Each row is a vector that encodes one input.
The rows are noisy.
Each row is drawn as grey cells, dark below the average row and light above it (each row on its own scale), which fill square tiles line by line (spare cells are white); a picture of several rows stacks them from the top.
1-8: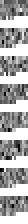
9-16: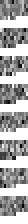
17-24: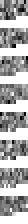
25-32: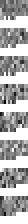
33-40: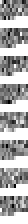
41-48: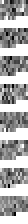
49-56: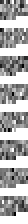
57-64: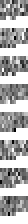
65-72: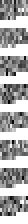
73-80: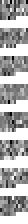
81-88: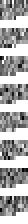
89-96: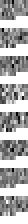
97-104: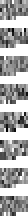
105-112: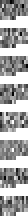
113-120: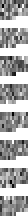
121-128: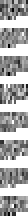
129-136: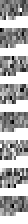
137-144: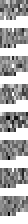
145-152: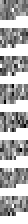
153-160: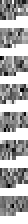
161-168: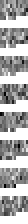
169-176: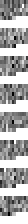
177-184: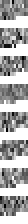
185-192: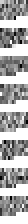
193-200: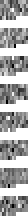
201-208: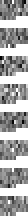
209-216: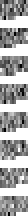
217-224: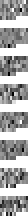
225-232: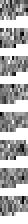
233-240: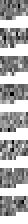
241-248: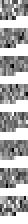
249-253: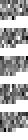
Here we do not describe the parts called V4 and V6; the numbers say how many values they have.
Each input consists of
a point on a 9-point circle, a point on an 11-point circle, four true/false values, a value of V4 and a value of V6.
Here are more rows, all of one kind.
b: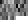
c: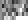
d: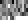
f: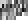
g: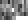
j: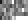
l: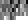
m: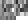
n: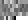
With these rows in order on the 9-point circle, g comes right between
j and m.
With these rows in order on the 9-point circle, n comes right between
c and f.
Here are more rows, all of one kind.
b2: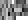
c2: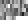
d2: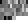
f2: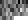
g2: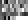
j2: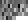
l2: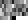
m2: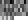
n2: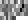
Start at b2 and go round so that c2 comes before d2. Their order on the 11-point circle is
b2, m2, n2, l2, c2, g2, d2, f2, j2.
